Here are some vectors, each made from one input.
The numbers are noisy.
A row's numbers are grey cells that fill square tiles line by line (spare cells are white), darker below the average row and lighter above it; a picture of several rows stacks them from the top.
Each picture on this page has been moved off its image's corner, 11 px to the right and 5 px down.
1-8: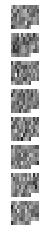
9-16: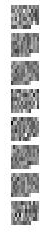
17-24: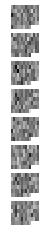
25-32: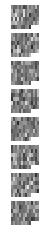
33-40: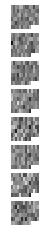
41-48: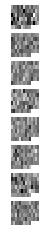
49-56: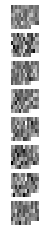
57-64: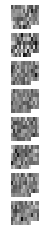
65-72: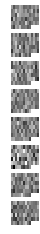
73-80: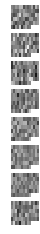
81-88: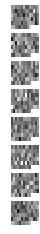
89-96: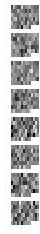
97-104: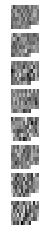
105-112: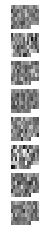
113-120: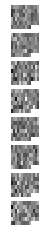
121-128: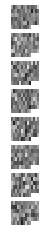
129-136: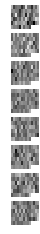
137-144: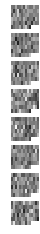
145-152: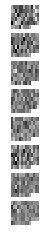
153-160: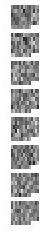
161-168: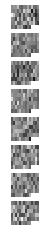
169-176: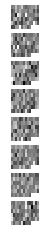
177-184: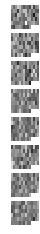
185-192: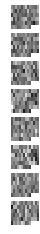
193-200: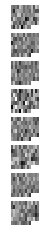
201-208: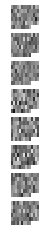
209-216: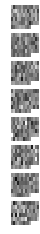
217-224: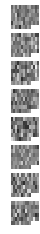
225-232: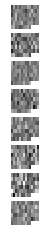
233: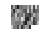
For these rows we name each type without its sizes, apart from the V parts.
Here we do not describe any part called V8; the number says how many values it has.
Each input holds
a label, together with either a fixed value, or a label, five true/false values and a value of V8.
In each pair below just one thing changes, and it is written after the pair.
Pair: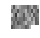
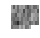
the value of V8
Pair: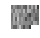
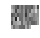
one of the two labels
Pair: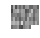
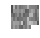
the value of V8
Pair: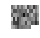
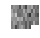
one of the two labels
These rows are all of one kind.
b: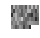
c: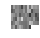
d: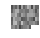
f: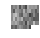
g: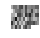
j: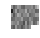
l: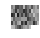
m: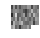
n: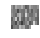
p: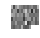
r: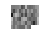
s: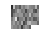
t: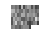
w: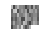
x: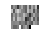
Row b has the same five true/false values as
l, m, r and s.
